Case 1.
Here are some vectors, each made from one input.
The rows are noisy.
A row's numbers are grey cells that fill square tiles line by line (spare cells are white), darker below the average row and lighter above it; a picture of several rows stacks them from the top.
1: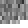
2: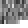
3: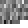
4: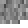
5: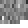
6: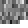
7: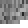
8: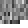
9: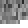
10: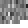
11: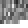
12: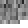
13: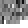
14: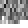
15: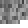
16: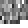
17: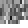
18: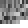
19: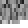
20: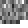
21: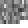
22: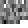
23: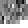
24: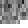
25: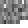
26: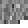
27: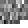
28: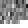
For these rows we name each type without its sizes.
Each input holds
a point on a line.
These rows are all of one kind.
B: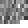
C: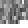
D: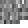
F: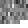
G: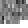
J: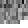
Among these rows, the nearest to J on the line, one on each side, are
B and F.
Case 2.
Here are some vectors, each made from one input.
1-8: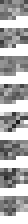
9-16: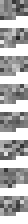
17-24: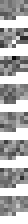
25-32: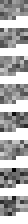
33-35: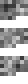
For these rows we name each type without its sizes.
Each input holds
a node of a tree.
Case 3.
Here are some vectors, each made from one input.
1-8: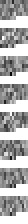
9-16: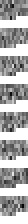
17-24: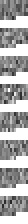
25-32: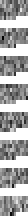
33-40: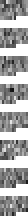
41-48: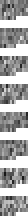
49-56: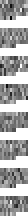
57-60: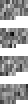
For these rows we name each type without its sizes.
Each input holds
a point on a line.
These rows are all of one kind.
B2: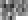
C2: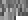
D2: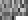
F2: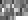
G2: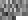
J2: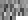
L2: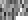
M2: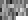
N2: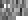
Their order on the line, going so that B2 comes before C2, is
B2, J2, C2, G2, D2, L2, M2, F2, N2.
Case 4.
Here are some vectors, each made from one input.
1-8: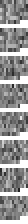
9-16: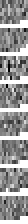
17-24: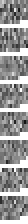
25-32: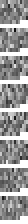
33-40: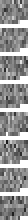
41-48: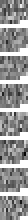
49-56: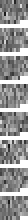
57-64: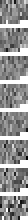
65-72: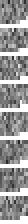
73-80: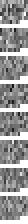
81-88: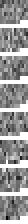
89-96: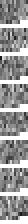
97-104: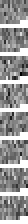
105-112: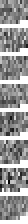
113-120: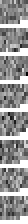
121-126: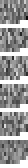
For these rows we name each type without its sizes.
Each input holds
either a fixed value, or four true/false values.
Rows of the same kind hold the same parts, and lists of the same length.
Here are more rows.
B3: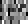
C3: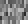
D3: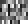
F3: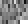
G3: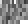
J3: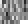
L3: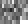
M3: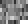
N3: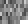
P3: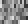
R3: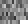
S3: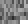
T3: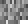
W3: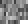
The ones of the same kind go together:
B3, D3
C3, F3, G3, J3, L3, M3, N3, P3, R3, S3, T3, W3

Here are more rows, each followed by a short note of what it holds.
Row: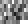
four true/false values
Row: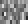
four true/false values
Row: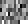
a fixed value
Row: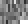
four true/false values
